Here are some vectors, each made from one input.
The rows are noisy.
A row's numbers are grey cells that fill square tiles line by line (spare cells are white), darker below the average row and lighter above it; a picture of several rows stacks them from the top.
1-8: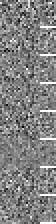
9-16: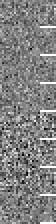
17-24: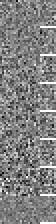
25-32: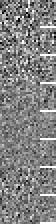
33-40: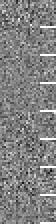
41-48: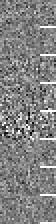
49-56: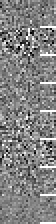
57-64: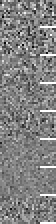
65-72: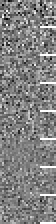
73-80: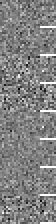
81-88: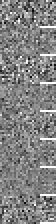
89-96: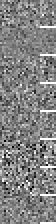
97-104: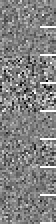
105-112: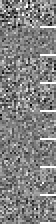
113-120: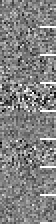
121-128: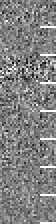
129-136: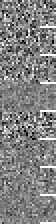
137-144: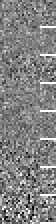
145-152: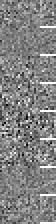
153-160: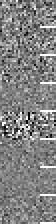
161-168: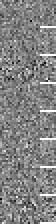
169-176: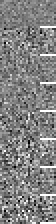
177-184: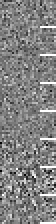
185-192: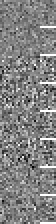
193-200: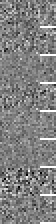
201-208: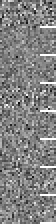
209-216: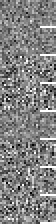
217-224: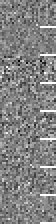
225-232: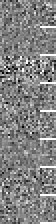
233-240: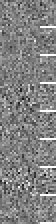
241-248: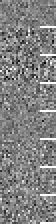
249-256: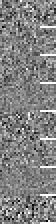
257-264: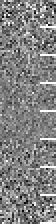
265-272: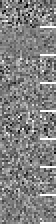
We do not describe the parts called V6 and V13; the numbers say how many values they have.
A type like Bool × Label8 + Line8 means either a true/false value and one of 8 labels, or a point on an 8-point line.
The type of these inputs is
Bool × Bool × Bool × Bool + (Line3 × Line4 + Line14) × V6 × V13.
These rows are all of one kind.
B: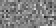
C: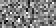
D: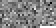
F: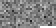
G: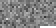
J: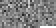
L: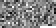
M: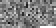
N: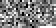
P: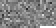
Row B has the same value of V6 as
F and J.
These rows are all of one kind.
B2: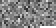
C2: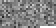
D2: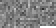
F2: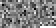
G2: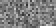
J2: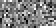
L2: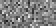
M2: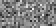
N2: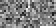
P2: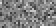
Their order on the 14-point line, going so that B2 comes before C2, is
B2, M2, F2, L2, G2, C2, P2, J2, D2, N2.
